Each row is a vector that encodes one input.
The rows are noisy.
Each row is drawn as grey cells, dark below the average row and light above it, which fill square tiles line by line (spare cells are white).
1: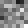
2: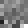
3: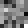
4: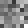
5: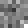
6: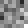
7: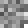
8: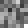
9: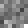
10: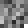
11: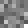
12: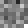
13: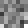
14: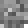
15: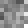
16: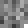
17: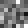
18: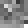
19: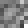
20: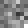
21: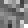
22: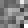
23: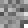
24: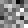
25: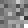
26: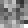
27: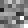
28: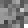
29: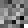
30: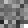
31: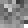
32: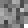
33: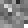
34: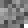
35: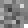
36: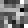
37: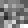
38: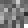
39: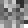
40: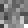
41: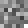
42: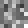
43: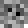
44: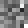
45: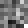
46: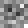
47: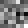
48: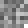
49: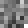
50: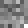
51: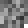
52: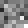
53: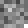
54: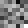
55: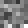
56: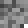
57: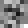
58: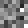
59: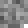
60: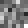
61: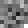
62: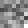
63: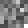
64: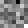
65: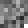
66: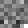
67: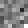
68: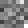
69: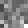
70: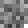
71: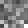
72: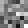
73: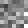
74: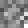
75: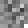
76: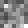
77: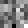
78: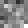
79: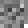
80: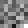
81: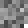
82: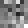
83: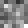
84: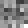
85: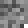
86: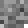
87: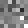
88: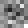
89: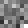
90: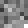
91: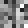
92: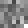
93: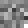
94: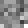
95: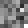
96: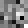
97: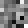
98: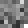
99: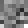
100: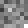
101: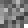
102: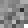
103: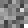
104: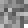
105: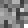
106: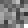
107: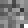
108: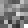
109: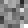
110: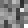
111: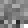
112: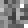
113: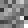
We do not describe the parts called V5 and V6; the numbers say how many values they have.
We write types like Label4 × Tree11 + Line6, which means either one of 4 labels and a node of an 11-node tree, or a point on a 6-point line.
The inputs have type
(Bool × V5 + Unit) × V6 + Line4.
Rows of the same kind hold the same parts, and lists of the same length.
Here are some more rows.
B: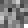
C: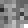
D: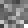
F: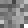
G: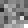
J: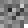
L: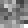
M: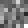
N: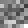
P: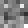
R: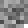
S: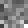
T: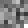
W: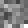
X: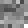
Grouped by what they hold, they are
B, M, T
C, D, G, L, P, S, W
F, J, N, R, X

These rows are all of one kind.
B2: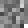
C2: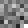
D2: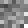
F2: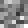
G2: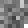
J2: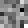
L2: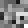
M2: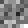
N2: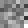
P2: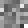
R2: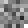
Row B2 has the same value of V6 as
G2, P2 and R2.
